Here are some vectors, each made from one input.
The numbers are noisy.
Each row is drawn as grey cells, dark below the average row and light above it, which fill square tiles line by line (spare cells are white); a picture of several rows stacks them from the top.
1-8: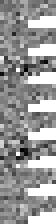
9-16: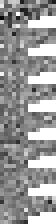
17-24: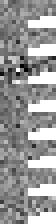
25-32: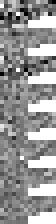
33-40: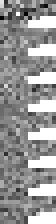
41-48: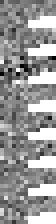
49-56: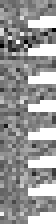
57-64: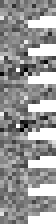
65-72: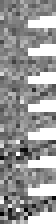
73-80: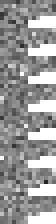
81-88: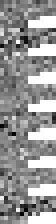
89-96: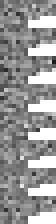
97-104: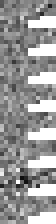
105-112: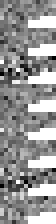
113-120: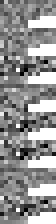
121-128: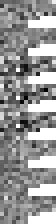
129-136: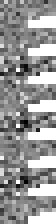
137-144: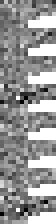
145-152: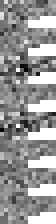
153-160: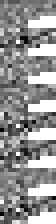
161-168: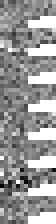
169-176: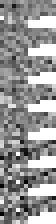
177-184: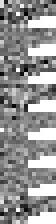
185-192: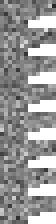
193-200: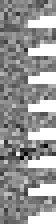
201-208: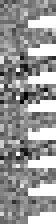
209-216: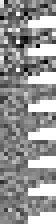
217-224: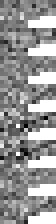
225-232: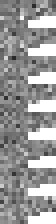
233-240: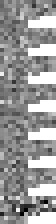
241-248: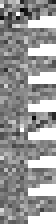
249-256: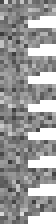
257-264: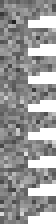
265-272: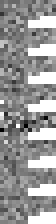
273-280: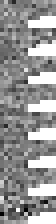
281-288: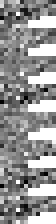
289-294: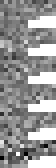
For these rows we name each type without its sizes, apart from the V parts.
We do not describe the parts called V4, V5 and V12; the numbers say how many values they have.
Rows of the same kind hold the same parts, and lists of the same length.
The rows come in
2 kinds.
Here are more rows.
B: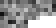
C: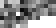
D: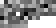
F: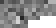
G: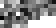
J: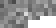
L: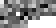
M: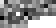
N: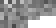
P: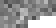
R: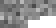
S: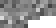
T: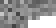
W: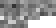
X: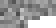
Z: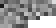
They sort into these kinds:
B, F, J, N, P, R, S, T, W, X, Z
C, D, G, L, M

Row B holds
a point on a circle, a point on a line, a value of V4 and a value of V12.
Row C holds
a true/false value and a value of V5.
